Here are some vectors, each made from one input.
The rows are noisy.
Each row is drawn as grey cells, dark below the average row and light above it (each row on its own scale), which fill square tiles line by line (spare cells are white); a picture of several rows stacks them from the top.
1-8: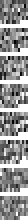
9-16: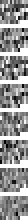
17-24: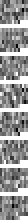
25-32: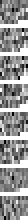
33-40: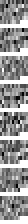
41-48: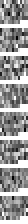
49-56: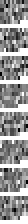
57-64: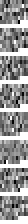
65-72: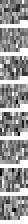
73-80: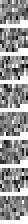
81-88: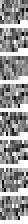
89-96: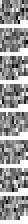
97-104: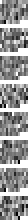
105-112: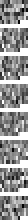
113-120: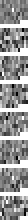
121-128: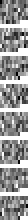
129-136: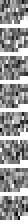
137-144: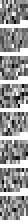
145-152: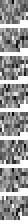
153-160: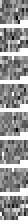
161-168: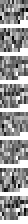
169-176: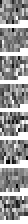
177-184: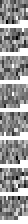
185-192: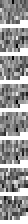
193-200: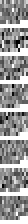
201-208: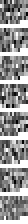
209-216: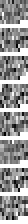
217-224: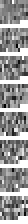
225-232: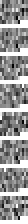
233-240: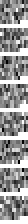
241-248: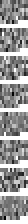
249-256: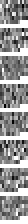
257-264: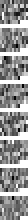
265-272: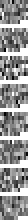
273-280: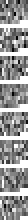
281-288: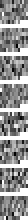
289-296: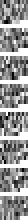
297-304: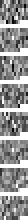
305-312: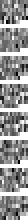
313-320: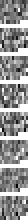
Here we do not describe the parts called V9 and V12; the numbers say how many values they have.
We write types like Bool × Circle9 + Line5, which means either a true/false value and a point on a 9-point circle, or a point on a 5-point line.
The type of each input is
(Label8 × V9 + Line7) × V12.
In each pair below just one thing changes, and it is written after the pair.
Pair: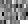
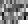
the label
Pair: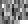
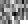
the value of V9
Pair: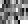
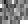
the label
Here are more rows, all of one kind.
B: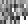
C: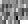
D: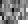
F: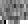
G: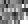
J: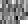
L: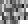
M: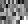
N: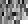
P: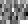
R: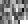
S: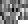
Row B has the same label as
D and G.
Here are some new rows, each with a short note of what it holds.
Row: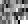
one of 8 labels, a value of V9 and a value of V12
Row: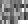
one of 8 labels, a value of V9 and a value of V12
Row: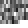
a point on a 7-point line and a value of V12
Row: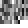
one of 8 labels, a value of V9 and a value of V12
